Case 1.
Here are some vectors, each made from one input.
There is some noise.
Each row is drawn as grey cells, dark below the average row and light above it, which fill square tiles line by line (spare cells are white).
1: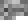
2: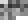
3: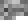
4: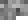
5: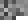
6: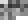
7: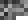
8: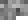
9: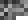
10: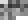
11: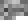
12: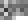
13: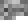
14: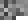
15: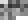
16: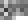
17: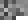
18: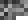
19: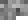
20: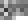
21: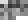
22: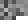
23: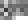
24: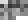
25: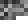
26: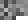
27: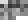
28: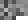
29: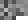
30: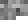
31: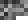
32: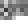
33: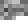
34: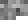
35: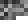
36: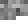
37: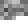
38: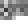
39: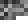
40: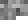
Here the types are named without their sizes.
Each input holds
a point on a line.
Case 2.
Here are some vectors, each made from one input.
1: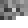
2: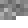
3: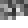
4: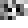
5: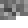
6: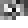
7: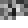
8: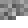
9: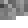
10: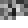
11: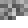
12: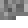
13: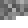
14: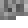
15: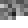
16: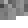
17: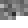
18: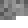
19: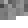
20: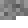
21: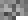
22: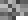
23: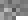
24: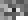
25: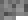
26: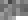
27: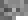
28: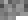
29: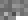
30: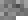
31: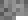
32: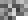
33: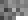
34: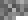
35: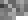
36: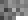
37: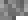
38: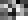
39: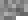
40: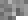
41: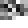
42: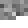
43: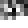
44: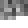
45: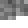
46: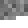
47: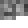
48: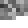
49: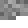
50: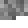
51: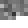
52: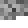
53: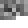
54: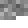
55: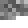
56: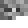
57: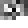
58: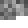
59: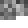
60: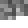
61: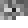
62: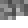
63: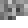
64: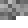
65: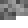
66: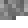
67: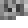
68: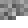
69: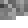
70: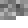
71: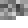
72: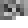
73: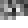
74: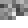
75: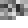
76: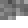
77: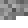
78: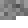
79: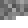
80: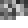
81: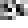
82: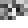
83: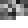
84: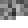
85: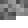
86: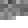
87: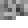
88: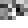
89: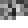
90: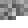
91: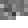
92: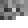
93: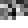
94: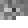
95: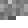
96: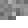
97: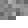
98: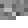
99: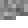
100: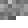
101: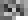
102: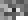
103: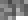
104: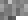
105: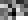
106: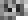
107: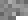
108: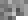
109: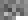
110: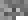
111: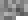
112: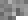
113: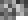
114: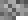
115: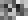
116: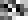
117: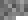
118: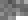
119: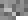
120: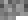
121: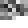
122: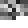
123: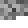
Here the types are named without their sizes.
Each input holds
four true/false values.
